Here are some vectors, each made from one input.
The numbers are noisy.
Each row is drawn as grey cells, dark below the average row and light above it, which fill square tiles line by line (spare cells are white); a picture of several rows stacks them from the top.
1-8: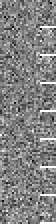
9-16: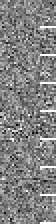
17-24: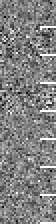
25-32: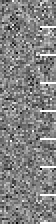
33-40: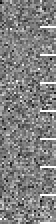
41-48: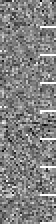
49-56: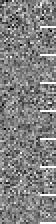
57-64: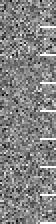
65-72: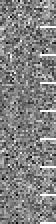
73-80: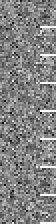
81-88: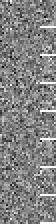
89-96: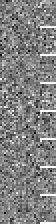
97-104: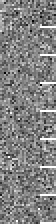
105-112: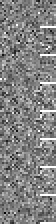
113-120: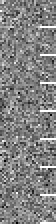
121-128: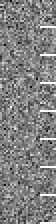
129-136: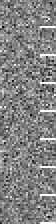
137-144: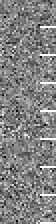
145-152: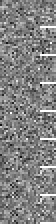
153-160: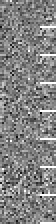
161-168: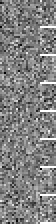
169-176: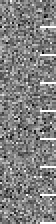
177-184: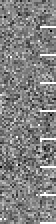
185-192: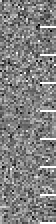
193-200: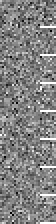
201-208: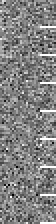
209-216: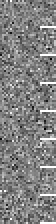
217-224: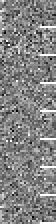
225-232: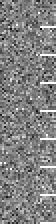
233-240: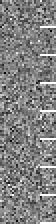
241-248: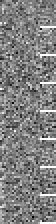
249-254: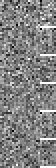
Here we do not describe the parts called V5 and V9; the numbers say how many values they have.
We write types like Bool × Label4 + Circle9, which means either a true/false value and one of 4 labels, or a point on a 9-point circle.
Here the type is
Bool × Bool × Bool + (Line4 × Line6 + V9) × V5 + Line10.
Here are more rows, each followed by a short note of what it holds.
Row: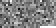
a value of V5 and a value of V9
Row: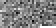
a point on a 10-point line
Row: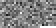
a point on a 10-point line
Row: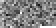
a point on a 10-point line
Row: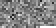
three true/false values
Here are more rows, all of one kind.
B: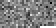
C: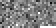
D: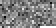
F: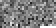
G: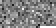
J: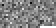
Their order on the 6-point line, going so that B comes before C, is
B, F, J, D, G, C.
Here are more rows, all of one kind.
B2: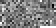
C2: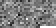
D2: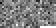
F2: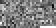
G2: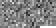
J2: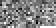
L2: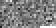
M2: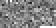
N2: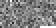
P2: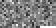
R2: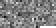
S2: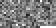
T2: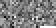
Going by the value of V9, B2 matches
L2, R2 and T2.
